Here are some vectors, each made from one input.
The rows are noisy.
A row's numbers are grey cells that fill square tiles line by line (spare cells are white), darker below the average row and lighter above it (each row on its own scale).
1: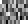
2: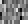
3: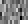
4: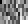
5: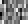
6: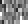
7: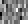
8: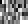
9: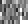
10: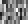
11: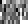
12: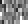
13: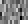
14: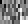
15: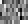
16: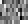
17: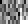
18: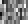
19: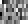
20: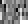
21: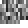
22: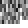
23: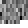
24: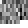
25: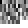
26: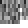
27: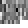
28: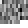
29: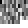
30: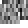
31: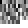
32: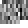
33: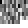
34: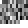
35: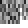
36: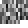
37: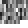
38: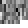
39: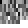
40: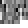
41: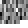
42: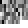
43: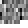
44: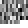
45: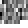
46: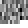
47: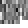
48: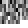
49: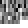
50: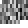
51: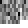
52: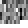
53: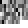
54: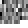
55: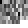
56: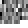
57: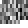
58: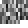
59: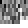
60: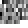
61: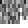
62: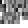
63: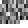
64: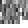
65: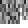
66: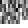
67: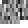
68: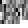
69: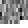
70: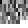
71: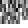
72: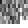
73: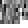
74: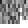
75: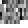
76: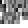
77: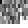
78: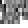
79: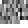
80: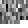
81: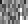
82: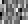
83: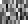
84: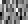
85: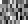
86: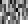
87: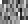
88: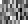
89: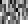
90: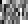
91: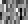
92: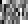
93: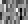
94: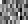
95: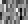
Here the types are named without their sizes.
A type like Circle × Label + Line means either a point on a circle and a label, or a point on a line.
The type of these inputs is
Bool × Line × Line.
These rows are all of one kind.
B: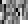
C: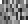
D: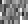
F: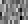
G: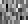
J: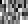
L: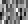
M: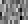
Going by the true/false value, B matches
D and J.
